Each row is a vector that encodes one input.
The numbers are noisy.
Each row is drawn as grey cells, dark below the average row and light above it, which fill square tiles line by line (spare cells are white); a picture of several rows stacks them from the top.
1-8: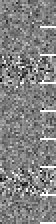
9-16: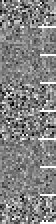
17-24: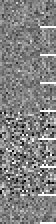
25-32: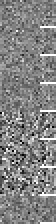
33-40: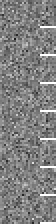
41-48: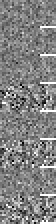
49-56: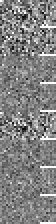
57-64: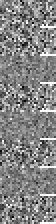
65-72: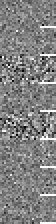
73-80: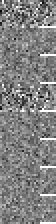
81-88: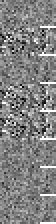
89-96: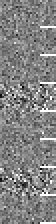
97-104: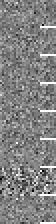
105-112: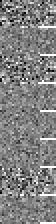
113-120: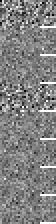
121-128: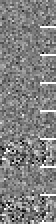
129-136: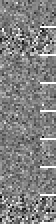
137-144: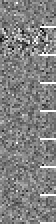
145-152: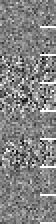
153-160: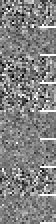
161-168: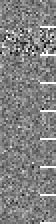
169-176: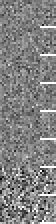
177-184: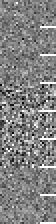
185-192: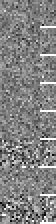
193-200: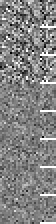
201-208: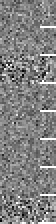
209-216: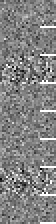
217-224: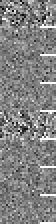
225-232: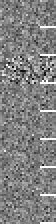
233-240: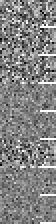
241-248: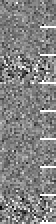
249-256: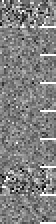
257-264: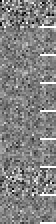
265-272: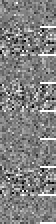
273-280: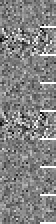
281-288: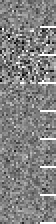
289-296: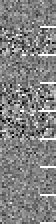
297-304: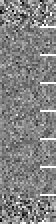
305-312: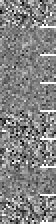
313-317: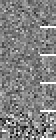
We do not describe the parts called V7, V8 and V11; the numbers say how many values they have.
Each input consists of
either a point on each of three 5-point lines, or a value of V7, a value of V8 and a value of V11.
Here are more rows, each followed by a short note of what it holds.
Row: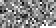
a point on each of three 5-point lines
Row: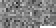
a value of V7, a value of V8 and a value of V11
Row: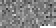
a value of V7, a value of V8 and a value of V11
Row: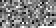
a point on each of three 5-point lines
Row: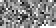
a point on each of three 5-point lines
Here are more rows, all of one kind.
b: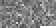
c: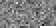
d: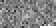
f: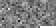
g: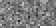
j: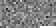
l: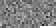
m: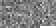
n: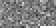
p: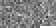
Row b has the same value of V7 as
c, g and n.
